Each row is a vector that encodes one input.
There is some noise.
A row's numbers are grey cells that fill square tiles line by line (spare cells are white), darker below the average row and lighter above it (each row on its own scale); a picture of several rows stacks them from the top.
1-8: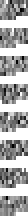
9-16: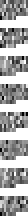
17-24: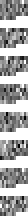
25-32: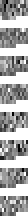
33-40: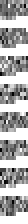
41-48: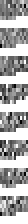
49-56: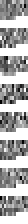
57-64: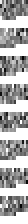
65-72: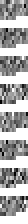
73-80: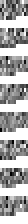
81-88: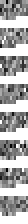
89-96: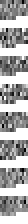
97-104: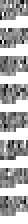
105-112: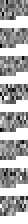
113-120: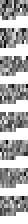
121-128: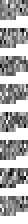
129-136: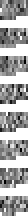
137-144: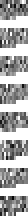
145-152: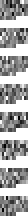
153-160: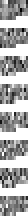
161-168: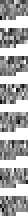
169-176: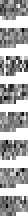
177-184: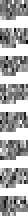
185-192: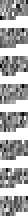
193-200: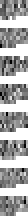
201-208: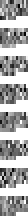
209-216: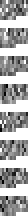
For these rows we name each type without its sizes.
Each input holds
a true/false value, together with a list of points on a circle.
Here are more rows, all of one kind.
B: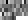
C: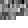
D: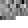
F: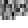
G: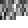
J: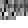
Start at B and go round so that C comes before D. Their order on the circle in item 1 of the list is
B, J, F, G, C, D.
